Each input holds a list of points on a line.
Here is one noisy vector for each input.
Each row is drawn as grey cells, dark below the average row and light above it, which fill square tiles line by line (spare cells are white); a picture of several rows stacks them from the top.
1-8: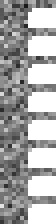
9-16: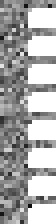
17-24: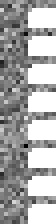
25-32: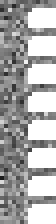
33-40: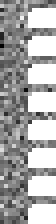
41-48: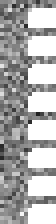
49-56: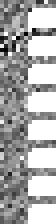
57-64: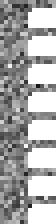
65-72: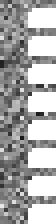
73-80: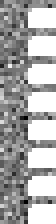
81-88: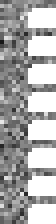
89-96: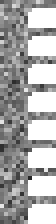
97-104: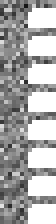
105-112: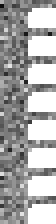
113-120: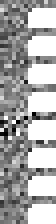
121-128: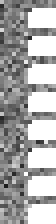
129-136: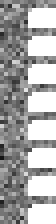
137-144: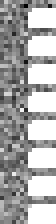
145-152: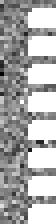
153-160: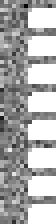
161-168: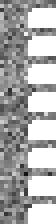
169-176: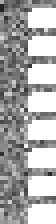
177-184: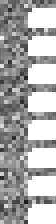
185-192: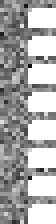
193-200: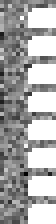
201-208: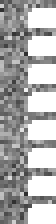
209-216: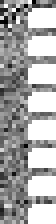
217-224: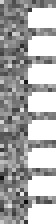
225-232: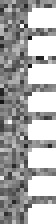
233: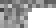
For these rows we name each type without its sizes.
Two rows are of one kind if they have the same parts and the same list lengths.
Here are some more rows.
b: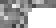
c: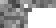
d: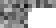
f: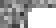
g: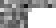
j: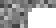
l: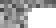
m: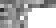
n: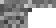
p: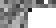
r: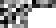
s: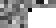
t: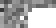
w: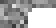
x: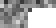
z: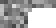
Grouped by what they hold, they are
b, f, g, j, w, z
c, d, l, m, n, p, s, t, x
r

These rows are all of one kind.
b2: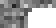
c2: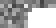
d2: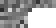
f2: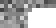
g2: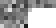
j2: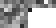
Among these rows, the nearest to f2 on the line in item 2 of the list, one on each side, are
b2 and c2.
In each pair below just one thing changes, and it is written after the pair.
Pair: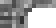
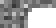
the place on the line in item 2 of the list
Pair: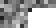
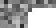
the place on the line in item 2 of the list
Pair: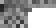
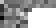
the place on the line in item 2 of the list
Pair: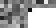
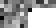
the place on the line in item 2 of the list
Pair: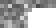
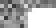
the place on the line in item 2 of the list
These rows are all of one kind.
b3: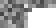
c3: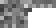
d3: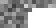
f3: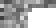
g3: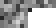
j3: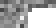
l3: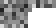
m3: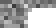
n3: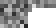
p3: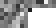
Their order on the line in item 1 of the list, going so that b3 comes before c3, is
p3, g3, j3, f3, m3, b3, d3, c3, n3, l3.
